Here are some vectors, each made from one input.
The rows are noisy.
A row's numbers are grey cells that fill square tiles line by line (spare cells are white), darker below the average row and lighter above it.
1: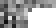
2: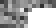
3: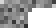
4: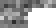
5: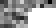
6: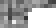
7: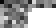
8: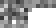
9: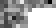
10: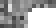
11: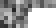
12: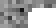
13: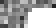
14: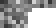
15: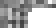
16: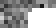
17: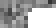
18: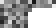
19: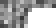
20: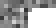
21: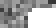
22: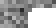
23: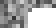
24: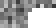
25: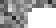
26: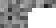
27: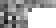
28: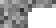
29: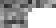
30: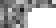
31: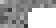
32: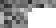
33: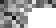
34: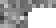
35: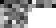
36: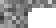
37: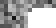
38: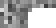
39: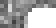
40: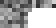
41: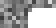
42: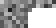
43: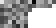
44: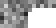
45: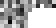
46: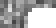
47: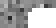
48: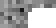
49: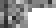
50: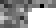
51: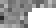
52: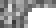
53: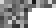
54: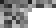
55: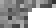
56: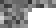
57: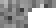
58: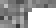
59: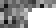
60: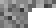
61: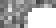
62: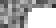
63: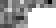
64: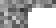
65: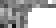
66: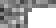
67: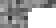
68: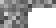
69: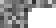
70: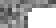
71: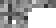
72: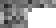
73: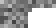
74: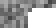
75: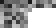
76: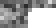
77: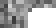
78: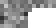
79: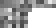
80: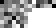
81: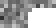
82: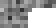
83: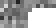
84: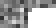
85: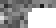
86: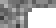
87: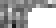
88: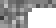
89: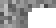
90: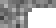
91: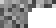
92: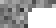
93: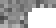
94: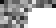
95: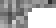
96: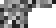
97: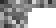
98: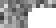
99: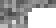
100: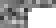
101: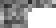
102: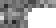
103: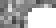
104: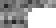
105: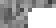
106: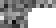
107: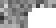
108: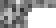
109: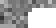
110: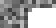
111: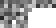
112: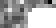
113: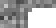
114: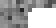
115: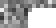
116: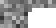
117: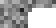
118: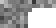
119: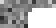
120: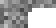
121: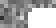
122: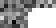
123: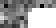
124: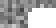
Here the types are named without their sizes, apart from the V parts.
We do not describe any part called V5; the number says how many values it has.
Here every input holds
a point on each of two lines, together with either a point on a line, or a value of V5.
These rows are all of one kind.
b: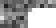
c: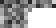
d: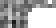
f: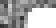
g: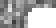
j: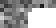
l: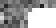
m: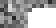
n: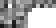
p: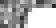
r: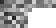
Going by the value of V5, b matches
c, j and l.
